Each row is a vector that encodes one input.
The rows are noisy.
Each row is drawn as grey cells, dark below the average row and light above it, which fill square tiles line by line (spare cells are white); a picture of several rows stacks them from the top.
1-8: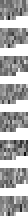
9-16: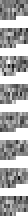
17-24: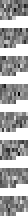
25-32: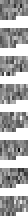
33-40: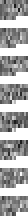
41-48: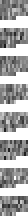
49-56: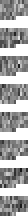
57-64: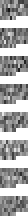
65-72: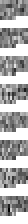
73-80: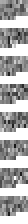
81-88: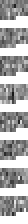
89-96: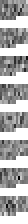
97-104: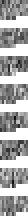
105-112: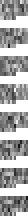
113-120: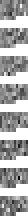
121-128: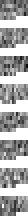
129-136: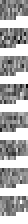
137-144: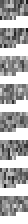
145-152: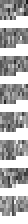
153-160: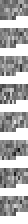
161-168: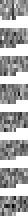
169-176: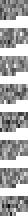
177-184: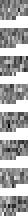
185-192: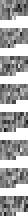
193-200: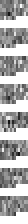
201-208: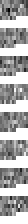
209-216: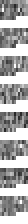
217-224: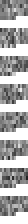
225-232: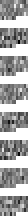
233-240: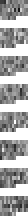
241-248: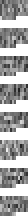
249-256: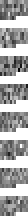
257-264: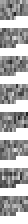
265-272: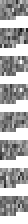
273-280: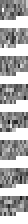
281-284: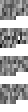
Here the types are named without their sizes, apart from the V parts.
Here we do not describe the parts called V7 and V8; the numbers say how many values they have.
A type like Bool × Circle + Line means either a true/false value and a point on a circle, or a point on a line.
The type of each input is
(Bool × Line × V7 + V8) × Label.
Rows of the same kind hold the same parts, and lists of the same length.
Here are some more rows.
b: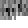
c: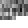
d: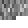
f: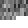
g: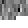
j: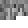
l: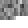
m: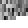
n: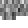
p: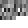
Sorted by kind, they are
b, c, f, m, p
d, g, j, l, n

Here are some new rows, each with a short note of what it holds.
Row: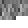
a label, a point on a line, a true/false value and a value of V7
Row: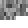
a label, a point on a line, a true/false value and a value of V7
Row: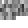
a label, a point on a line, a true/false value and a value of V7
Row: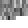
a label, a point on a line, a true/false value and a value of V7
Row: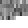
a label, a point on a line, a true/false value and a value of V7
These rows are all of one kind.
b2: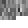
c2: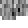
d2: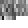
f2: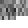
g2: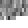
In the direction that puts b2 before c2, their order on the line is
d2, g2, f2, b2, c2.
